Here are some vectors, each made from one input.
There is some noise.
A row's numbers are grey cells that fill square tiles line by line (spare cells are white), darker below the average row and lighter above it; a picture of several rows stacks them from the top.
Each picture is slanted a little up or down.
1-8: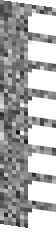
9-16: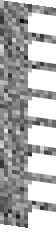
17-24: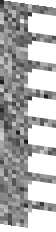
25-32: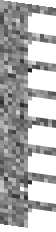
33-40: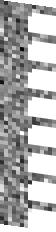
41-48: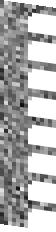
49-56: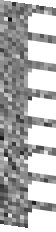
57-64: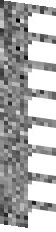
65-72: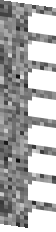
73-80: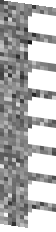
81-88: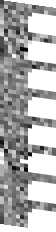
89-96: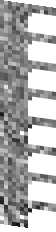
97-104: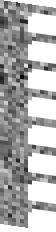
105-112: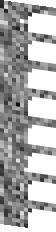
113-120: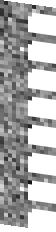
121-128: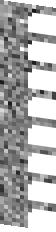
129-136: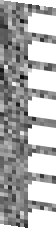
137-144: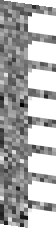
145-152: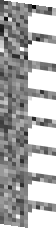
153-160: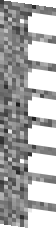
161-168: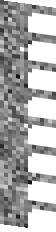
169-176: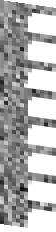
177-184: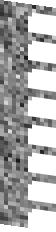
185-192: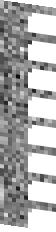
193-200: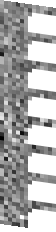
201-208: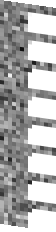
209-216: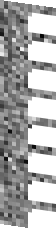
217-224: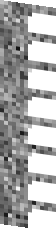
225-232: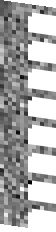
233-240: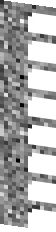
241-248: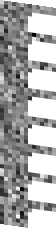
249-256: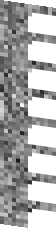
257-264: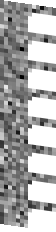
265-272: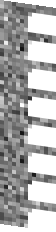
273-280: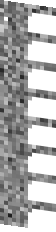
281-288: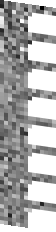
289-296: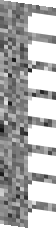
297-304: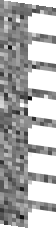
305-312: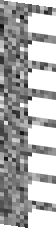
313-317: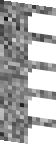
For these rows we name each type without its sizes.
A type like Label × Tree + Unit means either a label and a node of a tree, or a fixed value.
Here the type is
Bool × Tree × (Tree + Unit).
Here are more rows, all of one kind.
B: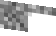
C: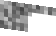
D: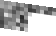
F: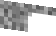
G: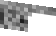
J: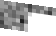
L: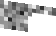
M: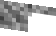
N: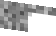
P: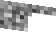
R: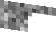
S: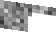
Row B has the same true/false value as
G and M.
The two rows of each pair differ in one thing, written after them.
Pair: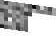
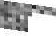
the true/false value
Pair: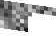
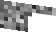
the true/false value
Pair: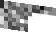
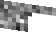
the node of the tree
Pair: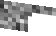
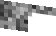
the true/false value
